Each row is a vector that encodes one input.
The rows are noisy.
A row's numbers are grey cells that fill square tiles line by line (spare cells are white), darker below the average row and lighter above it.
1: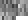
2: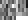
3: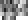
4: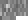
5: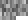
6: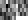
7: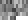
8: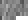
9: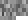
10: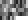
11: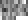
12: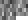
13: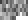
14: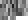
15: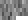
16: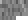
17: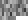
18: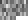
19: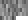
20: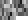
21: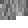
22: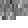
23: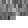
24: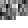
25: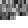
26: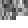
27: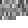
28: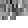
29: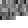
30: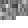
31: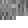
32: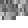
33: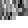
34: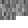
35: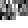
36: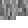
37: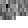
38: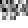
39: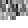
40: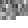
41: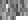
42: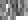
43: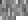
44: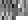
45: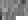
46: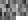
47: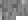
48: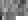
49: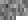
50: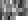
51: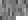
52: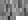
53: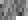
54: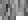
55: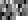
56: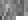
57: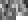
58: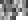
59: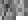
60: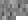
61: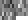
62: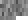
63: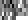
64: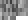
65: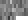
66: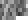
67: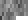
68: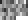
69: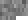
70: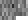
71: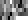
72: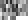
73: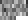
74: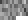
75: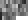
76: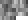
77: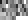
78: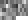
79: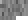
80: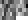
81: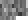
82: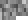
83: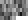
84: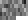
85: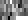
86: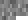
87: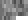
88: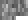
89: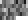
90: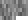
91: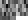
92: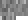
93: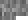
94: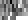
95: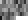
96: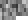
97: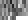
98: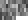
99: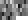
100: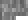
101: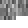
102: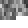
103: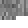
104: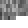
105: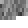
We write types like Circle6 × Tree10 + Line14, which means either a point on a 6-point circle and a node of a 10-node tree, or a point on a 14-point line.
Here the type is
Bool × Bool × Bool × Bool.
